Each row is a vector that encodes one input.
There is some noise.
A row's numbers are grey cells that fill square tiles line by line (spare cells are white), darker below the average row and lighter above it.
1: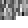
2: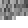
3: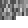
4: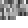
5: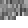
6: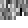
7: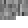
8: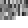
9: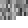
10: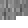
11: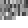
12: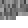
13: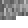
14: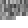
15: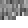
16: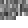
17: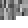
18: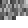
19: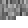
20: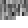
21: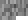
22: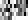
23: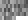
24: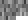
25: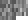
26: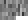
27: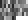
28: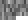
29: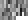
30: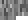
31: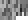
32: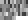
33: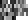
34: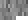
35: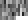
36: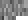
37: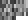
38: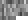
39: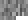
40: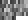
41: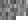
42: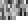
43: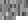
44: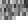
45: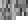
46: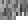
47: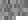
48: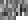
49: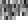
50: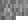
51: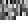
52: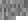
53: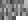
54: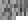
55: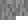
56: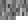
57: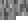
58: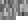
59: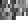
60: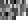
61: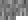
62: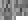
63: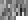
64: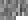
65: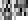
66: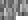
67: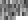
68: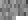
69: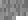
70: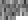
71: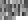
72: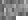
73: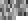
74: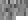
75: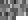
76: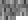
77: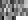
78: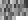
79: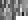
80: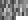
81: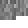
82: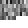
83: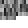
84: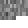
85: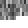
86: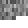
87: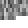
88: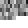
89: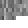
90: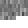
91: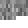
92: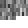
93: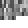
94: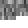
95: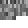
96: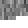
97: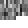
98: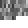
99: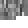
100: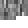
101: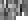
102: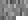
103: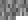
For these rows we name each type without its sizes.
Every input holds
a point on a line, together with either a fixed value, or a node of a tree.
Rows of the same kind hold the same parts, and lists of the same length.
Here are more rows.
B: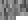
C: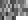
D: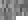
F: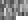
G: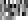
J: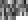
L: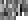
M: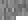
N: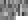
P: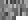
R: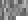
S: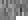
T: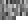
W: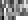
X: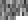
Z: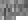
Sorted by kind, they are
B, D, F, J, M, N, P, S, T, X, Z
C, G, L, R, W

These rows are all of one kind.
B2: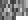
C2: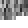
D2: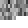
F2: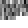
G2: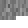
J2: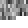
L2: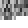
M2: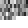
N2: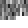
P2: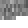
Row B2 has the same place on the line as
C2, F2, G2 and J2.
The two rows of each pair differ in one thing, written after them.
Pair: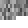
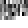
the node of the tree
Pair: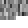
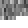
the place on the line
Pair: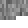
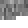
the place on the line
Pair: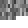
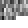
the node of the tree
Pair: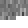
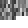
the place on the line
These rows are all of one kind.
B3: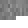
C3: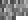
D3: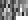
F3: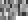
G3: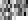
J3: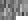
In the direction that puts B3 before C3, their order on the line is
J3, D3, B3, G3, F3, C3.
